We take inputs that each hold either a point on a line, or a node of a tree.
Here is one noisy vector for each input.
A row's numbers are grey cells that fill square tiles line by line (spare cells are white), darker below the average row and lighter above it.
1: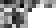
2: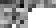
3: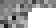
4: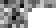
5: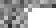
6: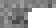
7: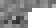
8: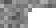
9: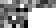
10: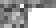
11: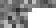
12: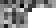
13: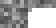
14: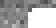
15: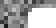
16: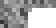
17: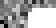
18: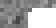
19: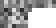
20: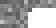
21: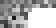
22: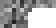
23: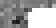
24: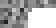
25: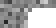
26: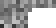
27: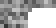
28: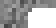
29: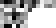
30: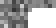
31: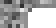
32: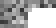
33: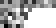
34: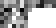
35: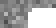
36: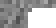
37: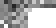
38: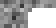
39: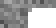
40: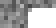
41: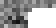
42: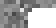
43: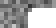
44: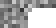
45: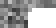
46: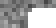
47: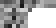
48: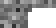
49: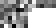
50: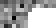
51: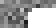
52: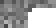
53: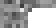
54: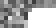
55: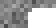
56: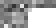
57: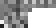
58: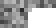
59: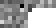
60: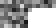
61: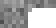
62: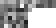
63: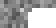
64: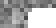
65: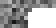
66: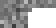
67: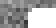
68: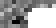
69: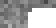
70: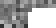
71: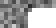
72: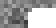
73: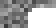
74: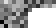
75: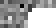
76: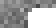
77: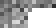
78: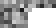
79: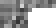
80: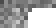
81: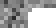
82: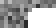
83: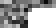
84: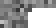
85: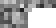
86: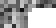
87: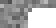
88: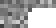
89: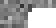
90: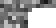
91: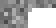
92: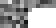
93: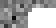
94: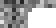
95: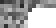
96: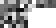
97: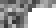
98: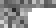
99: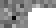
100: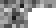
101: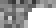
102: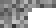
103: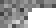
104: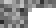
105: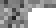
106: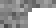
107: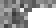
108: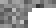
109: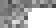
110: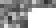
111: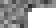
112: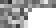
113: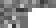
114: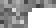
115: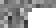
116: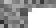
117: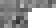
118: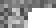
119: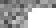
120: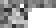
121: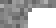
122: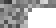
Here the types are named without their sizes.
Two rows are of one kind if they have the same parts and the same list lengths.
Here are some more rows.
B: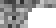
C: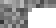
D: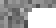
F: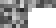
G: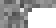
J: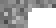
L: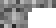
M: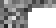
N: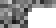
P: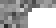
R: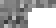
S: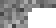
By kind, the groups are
B, L, M, S
C, D, F, G, J, N, P, R

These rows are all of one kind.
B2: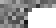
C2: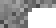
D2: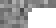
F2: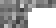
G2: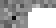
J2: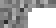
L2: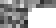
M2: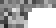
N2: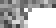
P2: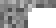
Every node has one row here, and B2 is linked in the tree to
C2.
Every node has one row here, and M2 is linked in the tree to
L2.
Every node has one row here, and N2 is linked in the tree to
L2.
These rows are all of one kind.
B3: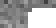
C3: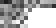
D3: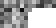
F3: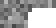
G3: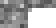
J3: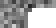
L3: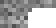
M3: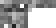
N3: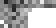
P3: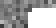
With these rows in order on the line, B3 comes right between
C3 and D3.
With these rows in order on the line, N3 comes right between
G3 and M3.
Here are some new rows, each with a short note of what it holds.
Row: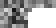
a node of a tree
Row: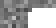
a point on a line
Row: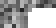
a point on a line
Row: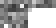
a point on a line
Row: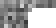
a node of a tree
